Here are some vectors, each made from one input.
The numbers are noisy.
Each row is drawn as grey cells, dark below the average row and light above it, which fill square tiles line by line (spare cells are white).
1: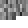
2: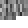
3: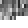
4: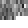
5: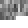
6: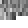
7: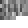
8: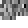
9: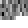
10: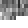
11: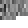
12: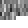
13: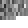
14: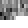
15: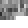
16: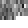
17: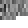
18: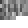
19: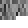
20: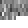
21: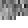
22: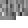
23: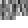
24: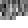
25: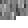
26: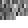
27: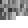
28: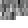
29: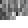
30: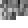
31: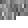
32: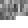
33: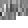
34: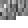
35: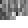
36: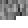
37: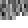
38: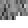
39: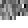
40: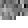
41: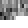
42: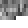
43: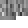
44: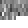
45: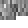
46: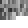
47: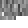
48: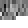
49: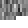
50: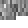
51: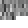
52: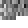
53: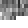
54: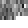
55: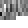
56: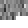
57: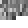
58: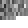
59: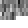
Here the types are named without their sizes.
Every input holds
a point on a line and four true/false values.
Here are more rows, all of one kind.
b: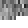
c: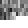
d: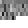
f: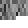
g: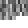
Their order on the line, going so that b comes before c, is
g, b, d, f, c.
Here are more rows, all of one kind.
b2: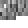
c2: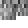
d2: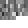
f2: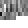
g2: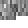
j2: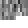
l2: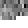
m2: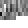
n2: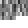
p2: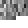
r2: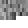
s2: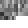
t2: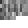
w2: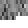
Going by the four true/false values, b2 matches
f2, m2 and p2.
